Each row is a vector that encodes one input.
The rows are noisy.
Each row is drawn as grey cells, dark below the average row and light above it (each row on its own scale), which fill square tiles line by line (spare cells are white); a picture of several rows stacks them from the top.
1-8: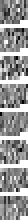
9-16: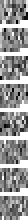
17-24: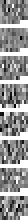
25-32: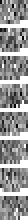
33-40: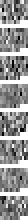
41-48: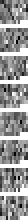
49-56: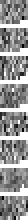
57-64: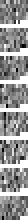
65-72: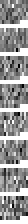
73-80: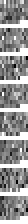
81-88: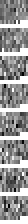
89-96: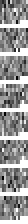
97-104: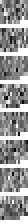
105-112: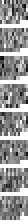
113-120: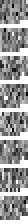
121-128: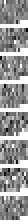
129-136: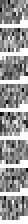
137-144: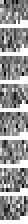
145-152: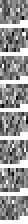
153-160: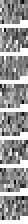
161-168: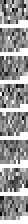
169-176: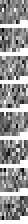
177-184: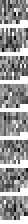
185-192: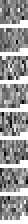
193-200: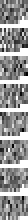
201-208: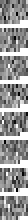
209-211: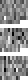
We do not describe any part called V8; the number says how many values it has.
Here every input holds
a value of V8, together with a list of up to two points on a 9-point line.
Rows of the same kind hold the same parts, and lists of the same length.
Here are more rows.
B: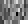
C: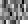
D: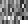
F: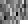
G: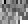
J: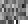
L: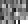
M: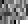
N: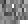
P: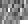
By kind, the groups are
B, F, J
C, G
D, L, M, N, P

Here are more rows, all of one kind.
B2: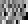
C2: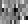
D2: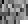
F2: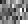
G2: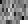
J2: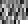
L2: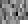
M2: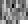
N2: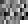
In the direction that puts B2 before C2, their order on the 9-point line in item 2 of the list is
M2, G2, D2, N2, J2, L2, B2, C2, F2.
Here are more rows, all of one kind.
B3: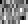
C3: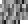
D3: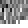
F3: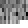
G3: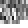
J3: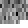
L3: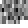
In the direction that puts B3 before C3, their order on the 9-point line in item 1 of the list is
F3, D3, G3, B3, L3, J3, C3.
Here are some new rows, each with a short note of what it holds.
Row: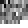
a value of V8, together with a list of two items
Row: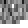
a value of V8, together with a list of one item
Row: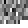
a value of V8, together with a list of two items
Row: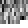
a value of V8, together with a list of one item
